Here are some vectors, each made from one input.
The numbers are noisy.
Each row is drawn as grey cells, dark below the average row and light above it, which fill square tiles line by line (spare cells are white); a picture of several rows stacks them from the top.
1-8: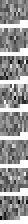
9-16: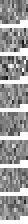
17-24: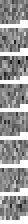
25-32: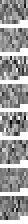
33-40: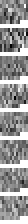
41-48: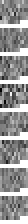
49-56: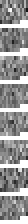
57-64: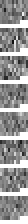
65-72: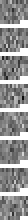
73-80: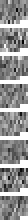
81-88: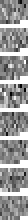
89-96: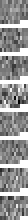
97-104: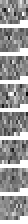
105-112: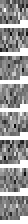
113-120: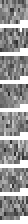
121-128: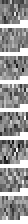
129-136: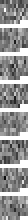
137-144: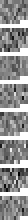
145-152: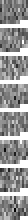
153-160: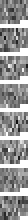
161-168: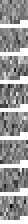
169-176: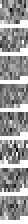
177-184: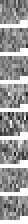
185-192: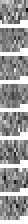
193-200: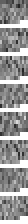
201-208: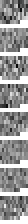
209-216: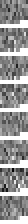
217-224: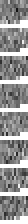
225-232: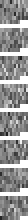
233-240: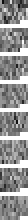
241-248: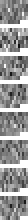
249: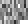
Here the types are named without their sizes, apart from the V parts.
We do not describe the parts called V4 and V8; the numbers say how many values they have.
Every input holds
a true/false value and a value of V4, together with either a point on a line, or a value of V8.
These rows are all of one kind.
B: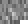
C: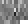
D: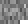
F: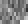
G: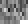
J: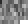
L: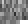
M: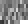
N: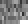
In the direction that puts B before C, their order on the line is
F, B, D, C, M, L, G, N, J.
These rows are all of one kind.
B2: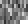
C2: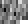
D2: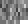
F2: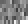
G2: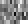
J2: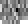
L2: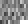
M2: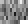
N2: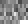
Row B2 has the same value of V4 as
F2, J2 and M2.
